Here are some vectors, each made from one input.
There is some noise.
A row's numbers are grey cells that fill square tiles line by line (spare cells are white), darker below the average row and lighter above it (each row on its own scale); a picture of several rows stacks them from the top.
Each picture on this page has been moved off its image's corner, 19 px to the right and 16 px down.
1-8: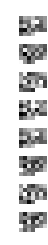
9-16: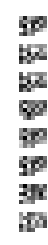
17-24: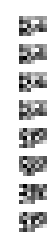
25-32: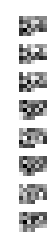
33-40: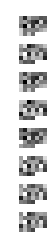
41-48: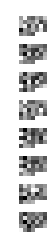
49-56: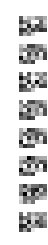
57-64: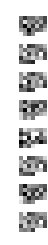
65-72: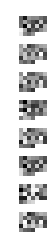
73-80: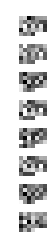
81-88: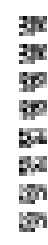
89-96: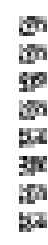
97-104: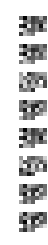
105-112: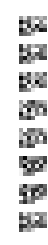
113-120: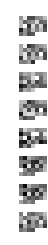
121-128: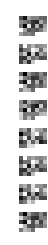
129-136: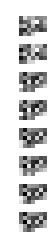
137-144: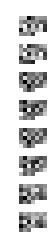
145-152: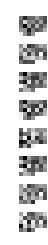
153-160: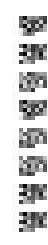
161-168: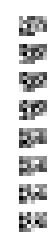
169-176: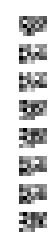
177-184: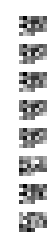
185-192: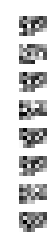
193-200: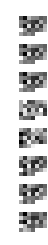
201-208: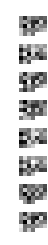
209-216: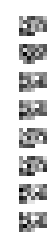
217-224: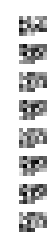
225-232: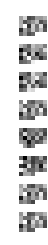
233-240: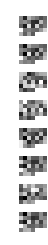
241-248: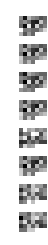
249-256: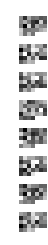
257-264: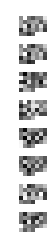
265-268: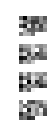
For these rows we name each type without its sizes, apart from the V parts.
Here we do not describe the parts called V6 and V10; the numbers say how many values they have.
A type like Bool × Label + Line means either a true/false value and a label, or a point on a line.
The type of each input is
Bool × V6 × V10 + Tree.
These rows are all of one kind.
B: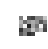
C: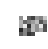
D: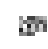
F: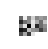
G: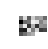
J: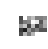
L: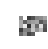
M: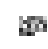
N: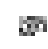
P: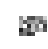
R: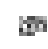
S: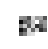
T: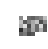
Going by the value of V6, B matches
C, G and P.
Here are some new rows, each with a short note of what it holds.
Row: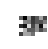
a node of a tree
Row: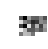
a node of a tree
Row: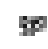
a node of a tree
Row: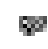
a node of a tree
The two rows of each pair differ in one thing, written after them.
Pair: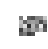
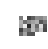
the value of V6
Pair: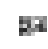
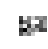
the value of V10
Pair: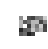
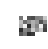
the value of V10
